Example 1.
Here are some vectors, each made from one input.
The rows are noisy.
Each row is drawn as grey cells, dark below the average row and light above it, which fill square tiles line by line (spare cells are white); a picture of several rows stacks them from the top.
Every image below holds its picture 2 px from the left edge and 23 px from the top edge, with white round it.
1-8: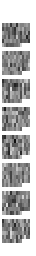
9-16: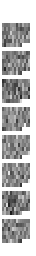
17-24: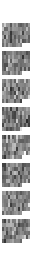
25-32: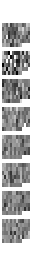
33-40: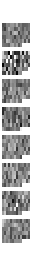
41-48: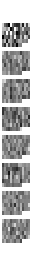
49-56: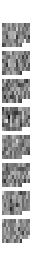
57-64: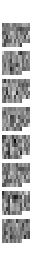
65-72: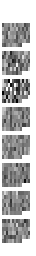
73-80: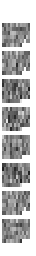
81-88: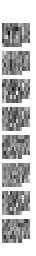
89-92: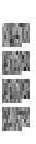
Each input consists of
a list of up to two points on a 10-point line.
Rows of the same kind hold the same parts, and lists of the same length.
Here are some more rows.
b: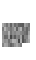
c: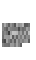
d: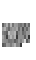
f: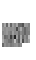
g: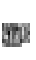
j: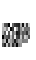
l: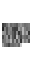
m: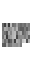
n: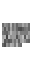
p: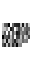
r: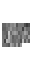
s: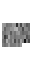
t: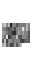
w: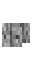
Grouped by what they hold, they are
b, c, d, f, m, n, r, s, w
g, l, t
j, p

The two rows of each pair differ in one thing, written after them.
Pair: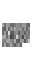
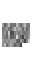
the place on the 10-point line in item 2 of the list
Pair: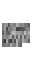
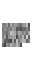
the place on the 10-point line in item 1 of the list
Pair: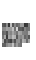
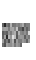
the place on the 10-point line in item 2 of the list
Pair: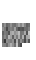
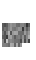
the place on the 10-point line in item 1 of the list
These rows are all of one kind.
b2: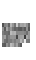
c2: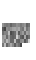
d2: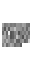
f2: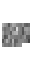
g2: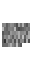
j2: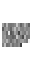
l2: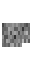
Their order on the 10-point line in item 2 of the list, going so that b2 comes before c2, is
l2, b2, f2, j2, g2, d2, c2.
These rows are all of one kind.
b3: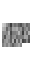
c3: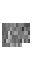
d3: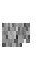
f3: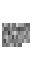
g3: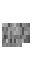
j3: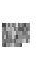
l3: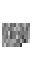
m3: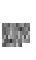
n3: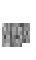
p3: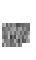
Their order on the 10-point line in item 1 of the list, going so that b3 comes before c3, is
l3, p3, n3, b3, g3, c3, f3, m3, j3, d3.
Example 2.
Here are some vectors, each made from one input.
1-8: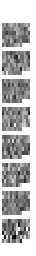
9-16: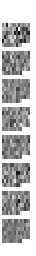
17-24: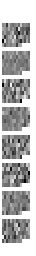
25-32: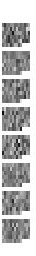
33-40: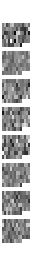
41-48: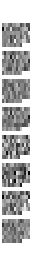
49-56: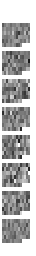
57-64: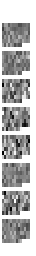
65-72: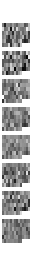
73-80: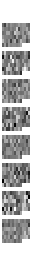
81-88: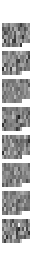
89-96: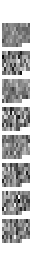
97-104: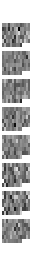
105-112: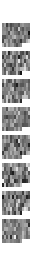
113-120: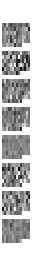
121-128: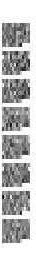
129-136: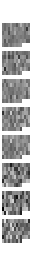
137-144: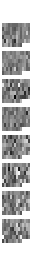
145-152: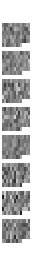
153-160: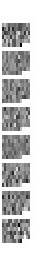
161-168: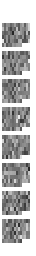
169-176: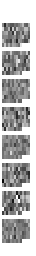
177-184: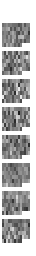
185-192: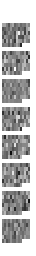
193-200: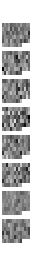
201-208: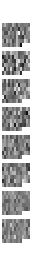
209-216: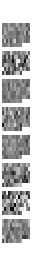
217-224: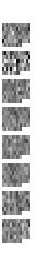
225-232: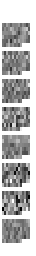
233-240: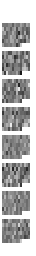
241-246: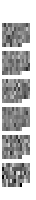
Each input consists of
either a node of a 15-node tree, or four true/false values.
